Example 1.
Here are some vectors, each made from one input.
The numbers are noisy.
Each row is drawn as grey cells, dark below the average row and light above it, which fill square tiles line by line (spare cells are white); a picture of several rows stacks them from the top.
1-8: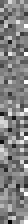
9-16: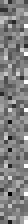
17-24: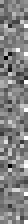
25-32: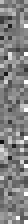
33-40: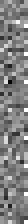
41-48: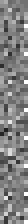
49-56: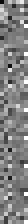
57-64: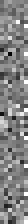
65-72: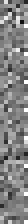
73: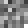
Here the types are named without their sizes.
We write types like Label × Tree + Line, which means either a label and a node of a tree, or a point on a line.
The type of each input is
List(Line).
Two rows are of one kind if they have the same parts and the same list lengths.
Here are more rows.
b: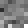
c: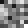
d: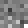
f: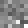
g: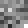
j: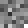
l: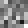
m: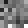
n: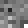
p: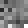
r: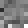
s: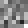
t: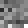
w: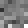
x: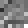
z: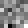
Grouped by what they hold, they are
b, d, f, j, l, m, n, p, r, s, t, w, x
c
g, z

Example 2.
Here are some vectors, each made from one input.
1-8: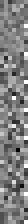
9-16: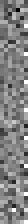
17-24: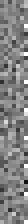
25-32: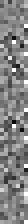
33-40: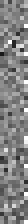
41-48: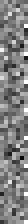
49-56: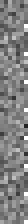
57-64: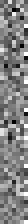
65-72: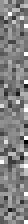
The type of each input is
Line5 + Line8.
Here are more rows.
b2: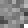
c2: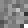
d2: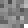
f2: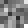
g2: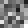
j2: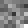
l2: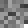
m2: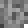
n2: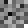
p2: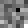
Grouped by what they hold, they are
b2, c2, d2, f2, j2, l2, m2, n2
g2, p2

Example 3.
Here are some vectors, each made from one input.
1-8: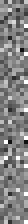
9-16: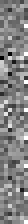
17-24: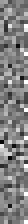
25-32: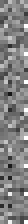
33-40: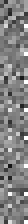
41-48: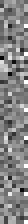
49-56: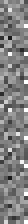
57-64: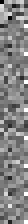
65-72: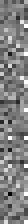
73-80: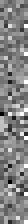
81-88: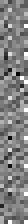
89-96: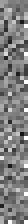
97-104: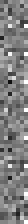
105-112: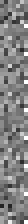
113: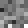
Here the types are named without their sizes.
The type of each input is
List(Line).
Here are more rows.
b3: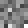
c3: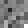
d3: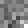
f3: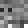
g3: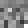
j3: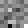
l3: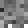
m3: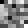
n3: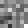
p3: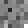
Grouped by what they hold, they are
b3, f3, g3, l3
c3, d3, j3, n3, p3
m3

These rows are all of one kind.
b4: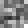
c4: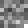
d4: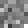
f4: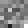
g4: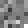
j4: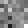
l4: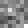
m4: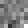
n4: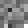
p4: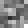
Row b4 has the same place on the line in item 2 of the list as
f4 and p4.
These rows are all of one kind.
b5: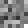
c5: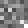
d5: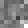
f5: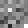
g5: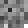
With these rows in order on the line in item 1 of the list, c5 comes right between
d5 and f5.
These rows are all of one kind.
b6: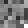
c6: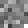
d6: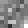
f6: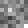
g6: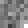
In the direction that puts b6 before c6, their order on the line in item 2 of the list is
b6, d6, g6, c6, f6.
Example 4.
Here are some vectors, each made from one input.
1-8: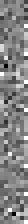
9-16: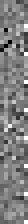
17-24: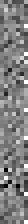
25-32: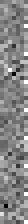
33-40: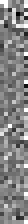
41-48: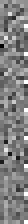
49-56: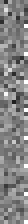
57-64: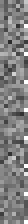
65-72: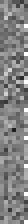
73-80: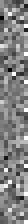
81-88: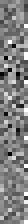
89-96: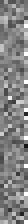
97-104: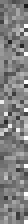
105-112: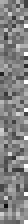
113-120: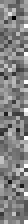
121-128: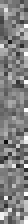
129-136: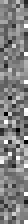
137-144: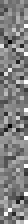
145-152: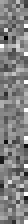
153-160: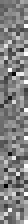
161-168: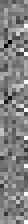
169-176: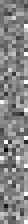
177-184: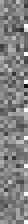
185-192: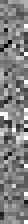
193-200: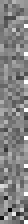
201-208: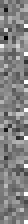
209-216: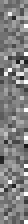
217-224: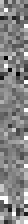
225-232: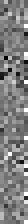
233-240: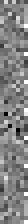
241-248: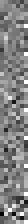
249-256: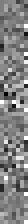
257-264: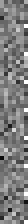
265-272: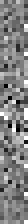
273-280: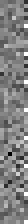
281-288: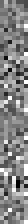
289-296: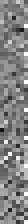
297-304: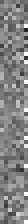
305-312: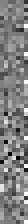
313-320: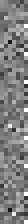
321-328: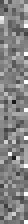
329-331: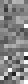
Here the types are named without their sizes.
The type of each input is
Bool × Label + Unit.
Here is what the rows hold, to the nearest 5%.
A few of them hold a fixed value. The rest hold a label and a true/false value.
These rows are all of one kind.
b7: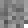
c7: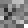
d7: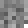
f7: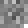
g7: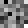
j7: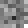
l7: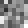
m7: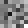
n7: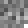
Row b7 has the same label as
d7, g7 and m7.
